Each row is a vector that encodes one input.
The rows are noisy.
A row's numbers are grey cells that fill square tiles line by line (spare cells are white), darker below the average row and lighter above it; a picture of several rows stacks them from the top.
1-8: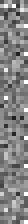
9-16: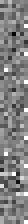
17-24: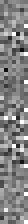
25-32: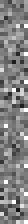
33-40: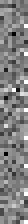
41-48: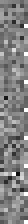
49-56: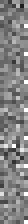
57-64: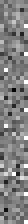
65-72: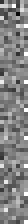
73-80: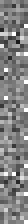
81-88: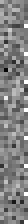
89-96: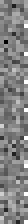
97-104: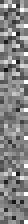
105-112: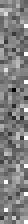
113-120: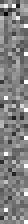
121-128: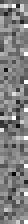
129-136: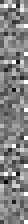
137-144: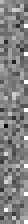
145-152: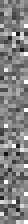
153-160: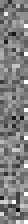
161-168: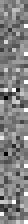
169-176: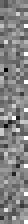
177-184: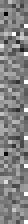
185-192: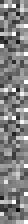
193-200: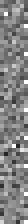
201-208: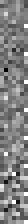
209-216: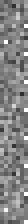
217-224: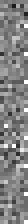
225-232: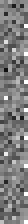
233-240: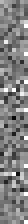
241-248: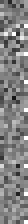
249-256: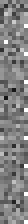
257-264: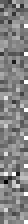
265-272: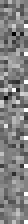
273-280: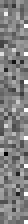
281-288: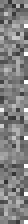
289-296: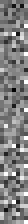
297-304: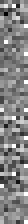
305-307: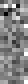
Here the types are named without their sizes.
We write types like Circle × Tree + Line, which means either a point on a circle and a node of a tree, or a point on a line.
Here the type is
(Bool × Bool × Bool × Bool + Unit) × Line.
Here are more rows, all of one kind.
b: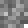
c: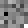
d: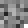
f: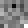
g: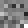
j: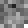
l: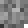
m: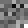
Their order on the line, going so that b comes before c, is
l, b, d, j, c, f, g, m.
